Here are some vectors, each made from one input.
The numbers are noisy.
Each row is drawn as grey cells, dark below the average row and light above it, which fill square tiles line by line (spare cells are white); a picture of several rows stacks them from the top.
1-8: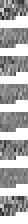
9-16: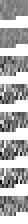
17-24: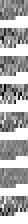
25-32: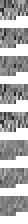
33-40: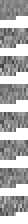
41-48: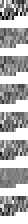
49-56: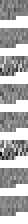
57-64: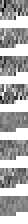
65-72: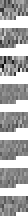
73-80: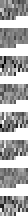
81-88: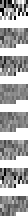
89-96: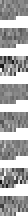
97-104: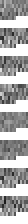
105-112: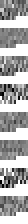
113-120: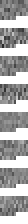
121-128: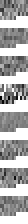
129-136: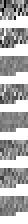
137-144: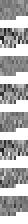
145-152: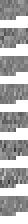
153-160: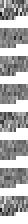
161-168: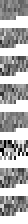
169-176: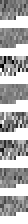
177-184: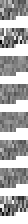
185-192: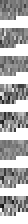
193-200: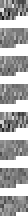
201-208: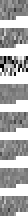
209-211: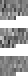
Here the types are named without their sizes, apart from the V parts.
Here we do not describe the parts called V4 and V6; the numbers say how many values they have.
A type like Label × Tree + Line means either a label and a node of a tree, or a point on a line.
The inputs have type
(Bool × V6 + Unit) × Label × (Line + V4).
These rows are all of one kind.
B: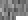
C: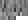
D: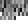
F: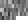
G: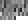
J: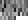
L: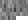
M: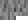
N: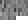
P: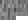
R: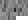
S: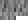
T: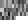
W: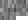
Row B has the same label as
F, M and S.
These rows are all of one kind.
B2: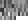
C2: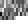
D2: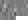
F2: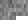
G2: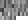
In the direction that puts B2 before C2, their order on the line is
F2, D2, B2, C2, G2.
